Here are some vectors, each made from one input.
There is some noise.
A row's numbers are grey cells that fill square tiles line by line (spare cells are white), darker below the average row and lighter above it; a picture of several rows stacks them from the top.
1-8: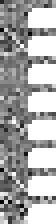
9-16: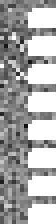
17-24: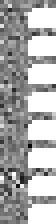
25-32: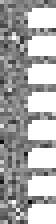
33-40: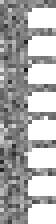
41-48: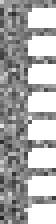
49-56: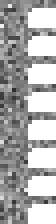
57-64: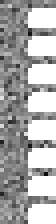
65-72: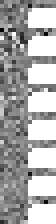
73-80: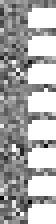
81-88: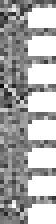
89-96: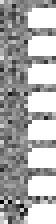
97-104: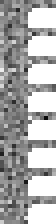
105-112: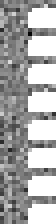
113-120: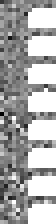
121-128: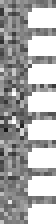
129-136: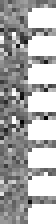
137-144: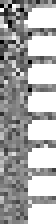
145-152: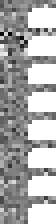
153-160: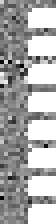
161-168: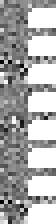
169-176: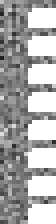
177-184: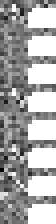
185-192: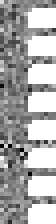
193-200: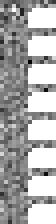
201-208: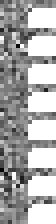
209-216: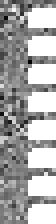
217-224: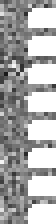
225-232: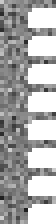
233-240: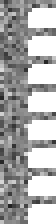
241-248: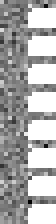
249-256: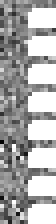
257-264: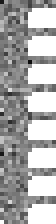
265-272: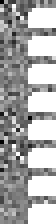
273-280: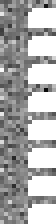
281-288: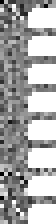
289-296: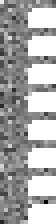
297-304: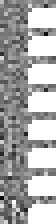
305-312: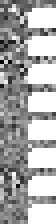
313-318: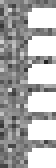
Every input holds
a true/false value, together with a list of up to two points on a 14-point line.
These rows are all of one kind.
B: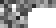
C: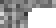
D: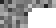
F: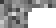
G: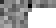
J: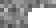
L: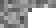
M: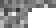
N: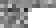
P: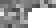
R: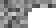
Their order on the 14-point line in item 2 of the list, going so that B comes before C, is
N, P, R, J, B, D, F, G, C, M, L.
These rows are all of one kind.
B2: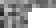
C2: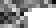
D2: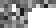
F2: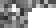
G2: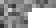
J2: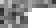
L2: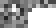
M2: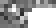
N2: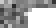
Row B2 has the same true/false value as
G2, J2 and N2.
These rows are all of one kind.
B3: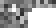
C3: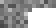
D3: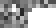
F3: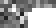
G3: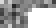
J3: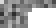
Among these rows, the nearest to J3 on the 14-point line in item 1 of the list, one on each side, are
C3 and G3.
